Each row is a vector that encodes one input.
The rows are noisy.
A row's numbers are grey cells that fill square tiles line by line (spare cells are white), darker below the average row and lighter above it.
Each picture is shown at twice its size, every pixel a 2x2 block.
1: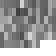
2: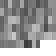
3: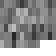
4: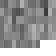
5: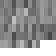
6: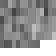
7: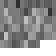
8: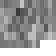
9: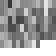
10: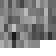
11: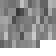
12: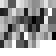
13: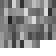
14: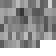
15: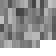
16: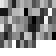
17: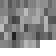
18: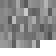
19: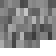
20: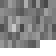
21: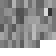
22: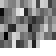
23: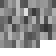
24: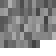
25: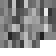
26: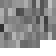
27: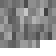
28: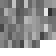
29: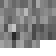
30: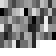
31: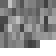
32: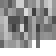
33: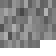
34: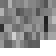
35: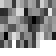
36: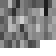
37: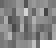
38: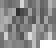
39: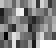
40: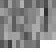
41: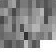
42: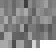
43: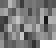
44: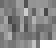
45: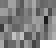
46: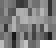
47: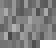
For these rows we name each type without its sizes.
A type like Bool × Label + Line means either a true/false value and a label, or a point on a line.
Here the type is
List(Line).
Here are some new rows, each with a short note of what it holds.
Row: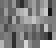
a list of one item
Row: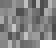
a list of two items
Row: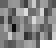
a list of one item
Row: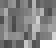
a list of two items
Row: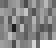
a list of one item
